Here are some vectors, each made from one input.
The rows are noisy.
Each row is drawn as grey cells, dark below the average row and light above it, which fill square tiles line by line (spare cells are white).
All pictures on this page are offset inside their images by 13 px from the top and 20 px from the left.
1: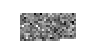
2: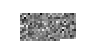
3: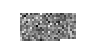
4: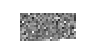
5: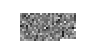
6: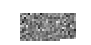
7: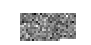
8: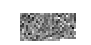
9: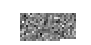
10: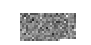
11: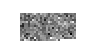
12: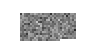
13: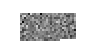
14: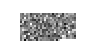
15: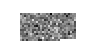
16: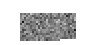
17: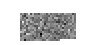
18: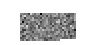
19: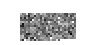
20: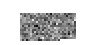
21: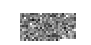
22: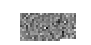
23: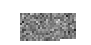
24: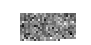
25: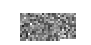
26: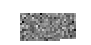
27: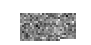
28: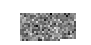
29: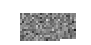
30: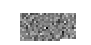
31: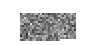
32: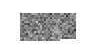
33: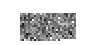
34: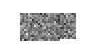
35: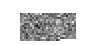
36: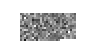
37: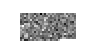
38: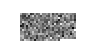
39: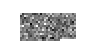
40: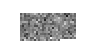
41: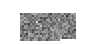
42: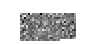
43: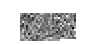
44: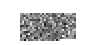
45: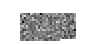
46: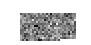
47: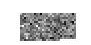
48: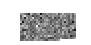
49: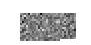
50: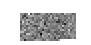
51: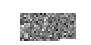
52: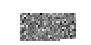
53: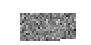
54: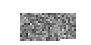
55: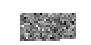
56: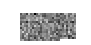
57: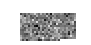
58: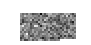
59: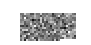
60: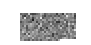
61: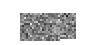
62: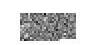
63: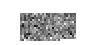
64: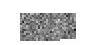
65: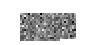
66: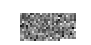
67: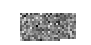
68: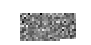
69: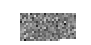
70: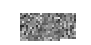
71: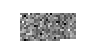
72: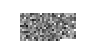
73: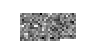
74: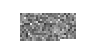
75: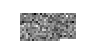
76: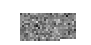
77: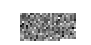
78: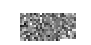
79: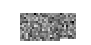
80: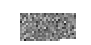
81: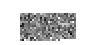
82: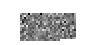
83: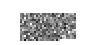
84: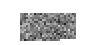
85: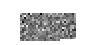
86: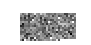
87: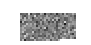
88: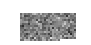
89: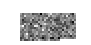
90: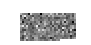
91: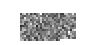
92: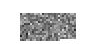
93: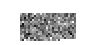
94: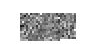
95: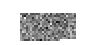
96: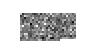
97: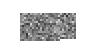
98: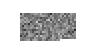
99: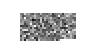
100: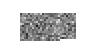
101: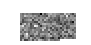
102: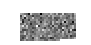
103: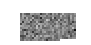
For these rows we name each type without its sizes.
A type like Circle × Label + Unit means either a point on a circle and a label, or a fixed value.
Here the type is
(Label + Line) × Tree.
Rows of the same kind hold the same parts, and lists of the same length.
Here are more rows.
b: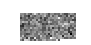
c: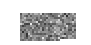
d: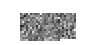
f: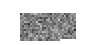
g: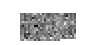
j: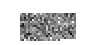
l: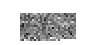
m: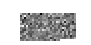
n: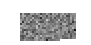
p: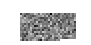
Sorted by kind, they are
b, c, f, g, j, l, m, n, p
d

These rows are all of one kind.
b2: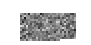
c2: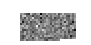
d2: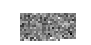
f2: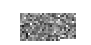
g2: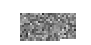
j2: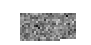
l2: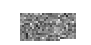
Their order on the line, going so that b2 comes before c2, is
b2, j2, l2, f2, d2, c2, g2.
